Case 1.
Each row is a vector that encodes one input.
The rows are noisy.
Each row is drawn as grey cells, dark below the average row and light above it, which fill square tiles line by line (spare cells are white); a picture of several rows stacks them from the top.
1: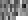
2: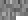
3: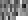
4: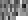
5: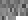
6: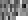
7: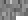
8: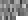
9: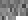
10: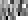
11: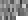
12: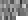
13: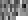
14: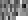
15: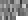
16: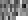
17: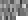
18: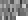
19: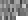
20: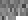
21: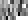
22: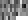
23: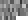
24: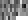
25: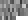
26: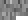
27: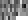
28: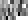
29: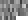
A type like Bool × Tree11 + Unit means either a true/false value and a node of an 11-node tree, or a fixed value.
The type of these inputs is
Line5.
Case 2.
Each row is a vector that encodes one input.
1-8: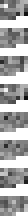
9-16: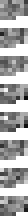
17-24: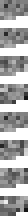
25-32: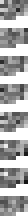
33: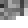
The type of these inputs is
Line7.
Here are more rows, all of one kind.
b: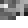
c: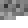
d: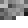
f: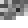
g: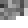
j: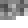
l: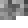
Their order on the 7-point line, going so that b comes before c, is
b, d, l, c, j, g, f.
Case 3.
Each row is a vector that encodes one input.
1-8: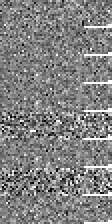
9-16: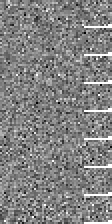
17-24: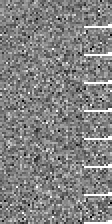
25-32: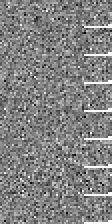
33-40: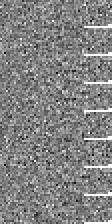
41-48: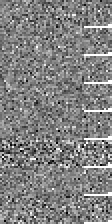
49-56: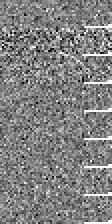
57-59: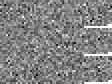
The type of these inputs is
Bool × Bool × Bool + Unit.
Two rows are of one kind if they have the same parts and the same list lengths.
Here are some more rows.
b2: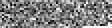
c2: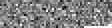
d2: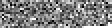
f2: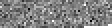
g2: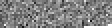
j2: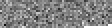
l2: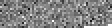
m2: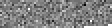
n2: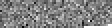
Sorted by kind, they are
b2, d2
c2, f2, g2, j2, l2, m2, n2

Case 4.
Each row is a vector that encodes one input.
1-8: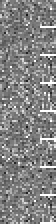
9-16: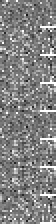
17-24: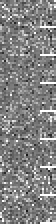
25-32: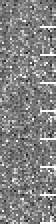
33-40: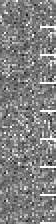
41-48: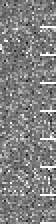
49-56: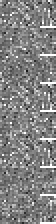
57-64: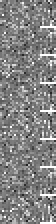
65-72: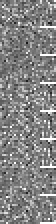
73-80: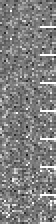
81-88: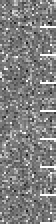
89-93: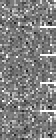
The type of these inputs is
Line8.
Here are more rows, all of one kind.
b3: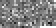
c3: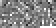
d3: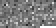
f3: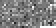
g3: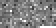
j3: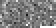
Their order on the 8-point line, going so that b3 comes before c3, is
b3, f3, j3, d3, g3, c3.
